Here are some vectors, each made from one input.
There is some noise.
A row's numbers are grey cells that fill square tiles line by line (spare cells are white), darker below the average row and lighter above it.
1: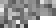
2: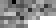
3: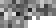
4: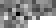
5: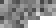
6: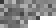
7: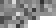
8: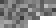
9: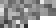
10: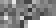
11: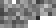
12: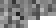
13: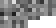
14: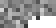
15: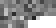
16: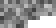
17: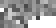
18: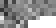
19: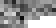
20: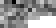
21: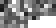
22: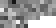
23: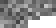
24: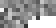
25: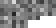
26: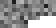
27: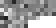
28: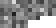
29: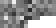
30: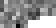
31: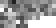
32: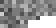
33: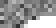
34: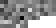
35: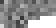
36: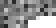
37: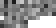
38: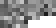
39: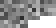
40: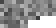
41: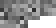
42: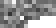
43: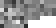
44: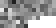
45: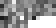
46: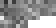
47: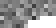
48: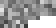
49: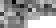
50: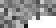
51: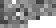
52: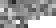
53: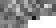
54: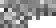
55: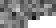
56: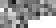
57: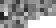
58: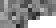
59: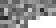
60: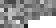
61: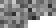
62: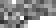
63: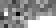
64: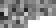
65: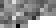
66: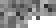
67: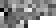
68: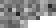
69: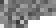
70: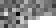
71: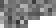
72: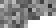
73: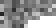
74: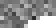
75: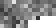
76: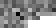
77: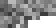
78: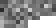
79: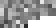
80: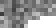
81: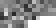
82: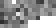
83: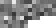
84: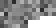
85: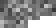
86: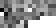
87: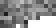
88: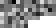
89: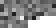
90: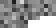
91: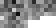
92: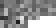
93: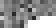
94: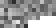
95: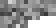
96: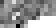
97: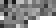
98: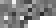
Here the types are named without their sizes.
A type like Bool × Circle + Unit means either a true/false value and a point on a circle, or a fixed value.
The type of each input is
Label × Tree.
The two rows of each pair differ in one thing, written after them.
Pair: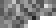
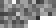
the label
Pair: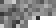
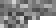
the label
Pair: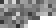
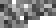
the label
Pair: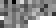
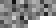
the label
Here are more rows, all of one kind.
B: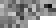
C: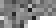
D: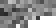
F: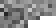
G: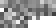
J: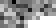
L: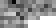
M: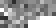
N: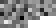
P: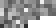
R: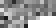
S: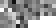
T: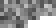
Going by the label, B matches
F and P.
